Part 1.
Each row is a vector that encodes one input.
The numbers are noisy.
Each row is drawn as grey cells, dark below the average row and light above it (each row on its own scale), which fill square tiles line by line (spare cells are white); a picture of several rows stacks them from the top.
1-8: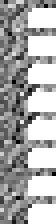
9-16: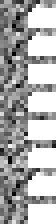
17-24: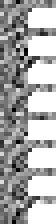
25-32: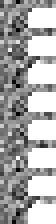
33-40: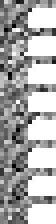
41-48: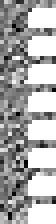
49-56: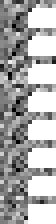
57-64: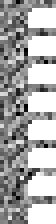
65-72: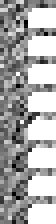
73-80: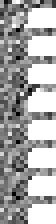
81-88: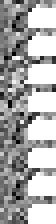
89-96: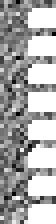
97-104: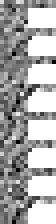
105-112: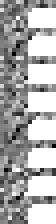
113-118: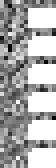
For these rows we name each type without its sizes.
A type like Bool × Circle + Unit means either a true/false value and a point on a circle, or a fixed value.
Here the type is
Circle + Line.
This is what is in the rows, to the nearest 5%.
About 40% of them hold a point on a circle. The rest hold a point on a line.
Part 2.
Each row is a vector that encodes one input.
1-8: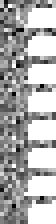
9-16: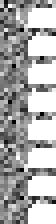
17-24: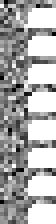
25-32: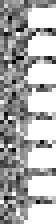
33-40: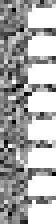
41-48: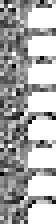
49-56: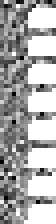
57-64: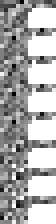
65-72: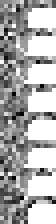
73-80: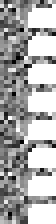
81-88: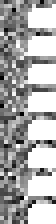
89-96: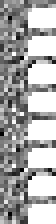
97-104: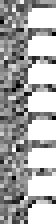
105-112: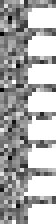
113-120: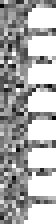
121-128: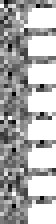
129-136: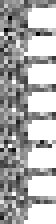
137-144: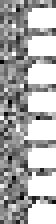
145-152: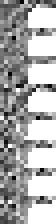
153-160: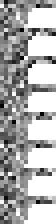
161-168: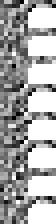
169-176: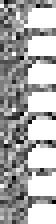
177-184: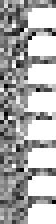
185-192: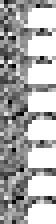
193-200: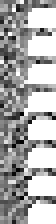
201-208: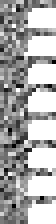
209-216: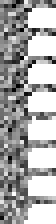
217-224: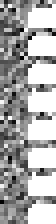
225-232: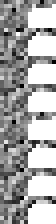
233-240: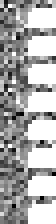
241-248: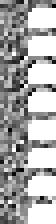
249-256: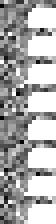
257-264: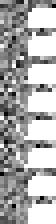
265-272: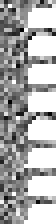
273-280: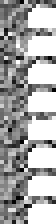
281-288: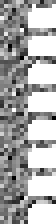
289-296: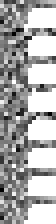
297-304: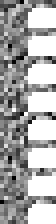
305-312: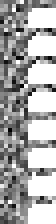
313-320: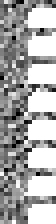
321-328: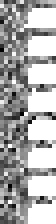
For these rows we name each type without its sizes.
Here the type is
Circle + Label.
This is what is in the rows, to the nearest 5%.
About 65% of them hold a point on a circle. The rest hold a label.
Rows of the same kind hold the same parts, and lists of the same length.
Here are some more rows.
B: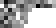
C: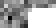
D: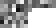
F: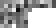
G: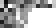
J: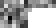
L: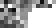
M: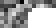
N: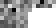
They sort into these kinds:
B, C, D, F, G, J, L, N
M

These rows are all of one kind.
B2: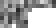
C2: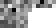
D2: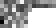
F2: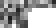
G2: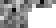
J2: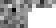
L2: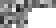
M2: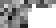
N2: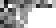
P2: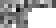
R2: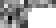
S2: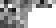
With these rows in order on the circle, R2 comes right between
F2 and M2.
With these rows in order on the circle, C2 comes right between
J2 and S2.
